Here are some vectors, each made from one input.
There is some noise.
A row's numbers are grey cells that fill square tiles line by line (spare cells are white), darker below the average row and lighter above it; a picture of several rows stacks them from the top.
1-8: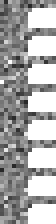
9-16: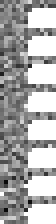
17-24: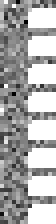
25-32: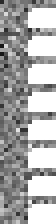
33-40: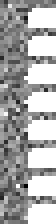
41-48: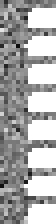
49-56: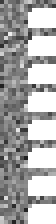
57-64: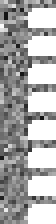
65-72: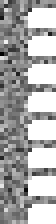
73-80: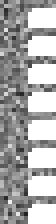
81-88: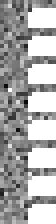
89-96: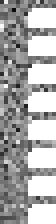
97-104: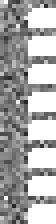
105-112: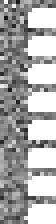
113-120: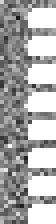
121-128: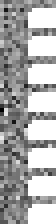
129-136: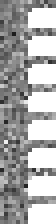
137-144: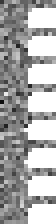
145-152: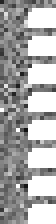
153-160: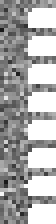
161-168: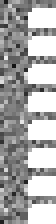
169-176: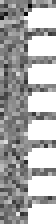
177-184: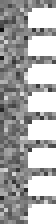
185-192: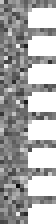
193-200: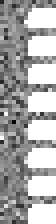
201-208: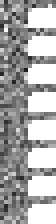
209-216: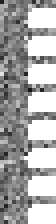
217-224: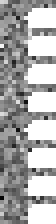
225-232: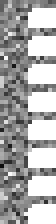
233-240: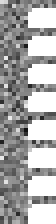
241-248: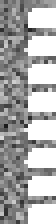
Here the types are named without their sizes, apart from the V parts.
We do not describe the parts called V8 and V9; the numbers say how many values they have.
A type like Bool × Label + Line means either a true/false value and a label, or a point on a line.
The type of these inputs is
(Bool × V8 × V9 + Unit) × Label.
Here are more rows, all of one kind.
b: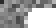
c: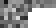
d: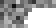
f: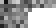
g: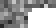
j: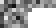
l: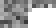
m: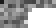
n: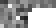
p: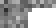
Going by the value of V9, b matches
c, f and g.
